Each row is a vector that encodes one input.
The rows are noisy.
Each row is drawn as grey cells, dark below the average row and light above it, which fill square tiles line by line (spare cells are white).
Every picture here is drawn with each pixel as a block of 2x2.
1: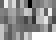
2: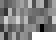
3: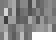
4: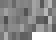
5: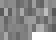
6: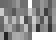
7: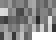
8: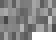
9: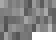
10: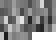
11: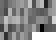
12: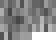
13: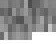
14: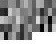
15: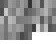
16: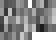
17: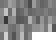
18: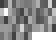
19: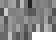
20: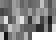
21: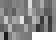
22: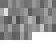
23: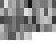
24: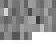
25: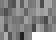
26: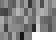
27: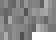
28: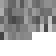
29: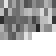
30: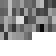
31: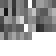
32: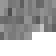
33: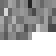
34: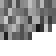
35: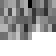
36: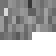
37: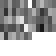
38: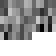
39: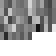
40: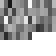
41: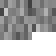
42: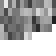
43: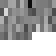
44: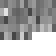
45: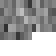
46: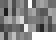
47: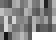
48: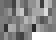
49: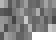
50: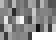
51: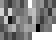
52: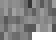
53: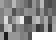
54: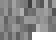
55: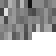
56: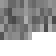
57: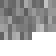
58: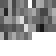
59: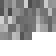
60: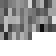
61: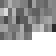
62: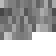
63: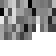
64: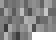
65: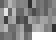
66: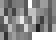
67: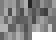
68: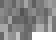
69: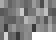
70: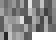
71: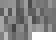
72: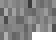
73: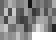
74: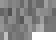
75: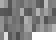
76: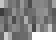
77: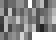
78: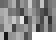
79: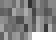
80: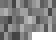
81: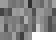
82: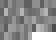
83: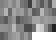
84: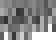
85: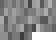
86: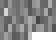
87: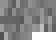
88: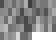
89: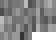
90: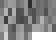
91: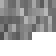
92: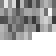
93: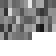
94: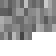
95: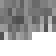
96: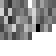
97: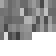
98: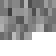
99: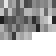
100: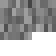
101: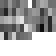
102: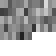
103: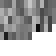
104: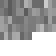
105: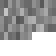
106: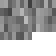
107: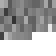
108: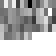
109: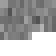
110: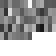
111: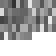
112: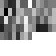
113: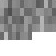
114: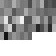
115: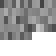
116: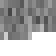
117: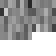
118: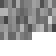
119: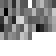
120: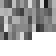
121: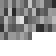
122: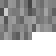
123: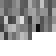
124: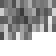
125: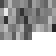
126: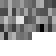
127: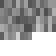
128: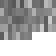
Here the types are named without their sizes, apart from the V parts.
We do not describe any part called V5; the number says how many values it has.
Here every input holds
either a true/false value and a value of V5, or a list of points on a line.
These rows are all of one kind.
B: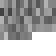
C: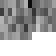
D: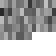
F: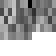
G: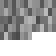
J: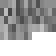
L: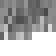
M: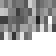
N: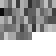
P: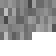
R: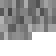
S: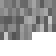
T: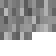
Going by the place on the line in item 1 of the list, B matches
D, F and J.
